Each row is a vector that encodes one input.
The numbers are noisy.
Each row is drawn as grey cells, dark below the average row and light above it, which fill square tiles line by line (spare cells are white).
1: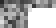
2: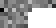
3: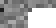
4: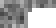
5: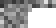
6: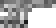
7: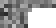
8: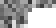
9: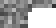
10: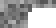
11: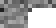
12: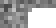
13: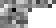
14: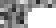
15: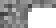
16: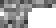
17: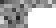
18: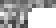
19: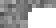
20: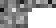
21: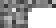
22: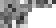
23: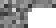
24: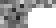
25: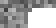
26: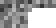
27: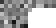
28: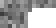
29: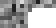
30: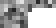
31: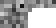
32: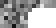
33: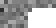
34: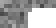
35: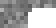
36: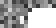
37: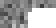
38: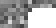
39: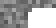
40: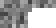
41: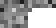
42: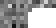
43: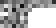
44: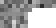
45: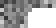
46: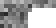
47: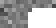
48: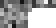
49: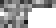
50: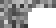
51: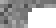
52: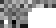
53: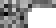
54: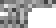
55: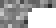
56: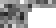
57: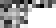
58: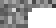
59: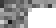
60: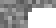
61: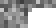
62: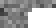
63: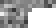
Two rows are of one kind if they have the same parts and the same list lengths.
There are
2 kinds of row.
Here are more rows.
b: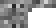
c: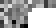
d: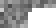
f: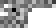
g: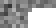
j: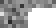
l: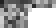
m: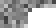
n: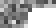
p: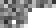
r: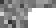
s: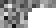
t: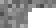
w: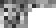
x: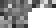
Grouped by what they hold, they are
b, c, f, j, l, r, s, w, x
d, g, m, n, p, t

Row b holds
a point on each of two 3-point lines.
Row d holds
a point on a 4-point line.
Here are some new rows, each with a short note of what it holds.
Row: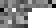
a point on a 4-point line
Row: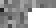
a point on a 4-point line
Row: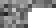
a point on a 4-point line
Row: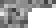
a point on each of two 3-point lines
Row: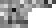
a point on each of two 3-point lines
